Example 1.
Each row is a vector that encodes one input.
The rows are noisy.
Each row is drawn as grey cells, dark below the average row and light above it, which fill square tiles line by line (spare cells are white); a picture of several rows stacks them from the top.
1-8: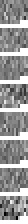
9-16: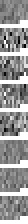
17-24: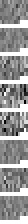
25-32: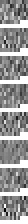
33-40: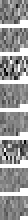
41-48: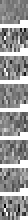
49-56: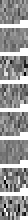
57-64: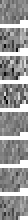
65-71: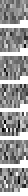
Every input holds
either a point on a 4-point line, or a point on a 5-point line.
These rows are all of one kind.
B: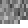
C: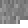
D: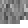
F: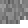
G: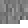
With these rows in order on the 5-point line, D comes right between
C and G.
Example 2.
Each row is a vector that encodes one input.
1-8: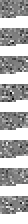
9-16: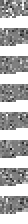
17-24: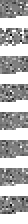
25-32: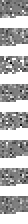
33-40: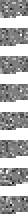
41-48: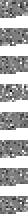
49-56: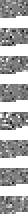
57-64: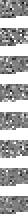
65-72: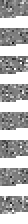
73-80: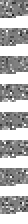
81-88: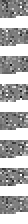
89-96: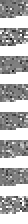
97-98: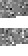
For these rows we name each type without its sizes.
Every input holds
a point on a line and a true/false value.
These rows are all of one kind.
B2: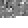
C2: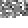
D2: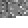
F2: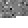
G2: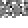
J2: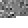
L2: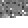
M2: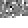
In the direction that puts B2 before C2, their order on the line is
D2, J2, F2, B2, C2, M2, L2, G2.
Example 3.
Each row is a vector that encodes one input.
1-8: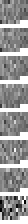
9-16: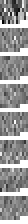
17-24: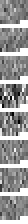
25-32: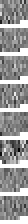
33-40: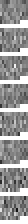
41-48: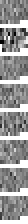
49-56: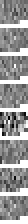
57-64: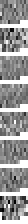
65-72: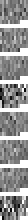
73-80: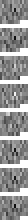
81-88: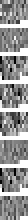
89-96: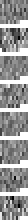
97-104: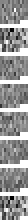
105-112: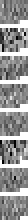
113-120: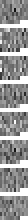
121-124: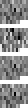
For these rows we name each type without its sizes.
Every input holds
either a point on a line, or four true/false values.
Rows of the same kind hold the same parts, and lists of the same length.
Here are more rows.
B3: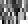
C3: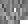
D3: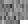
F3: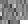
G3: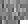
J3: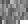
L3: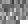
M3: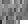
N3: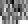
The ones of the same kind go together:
B3, N3
C3, D3, F3, G3, J3, L3, M3

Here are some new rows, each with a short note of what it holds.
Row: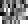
a point on a line
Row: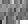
four true/false values
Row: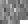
four true/false values
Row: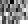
a point on a line
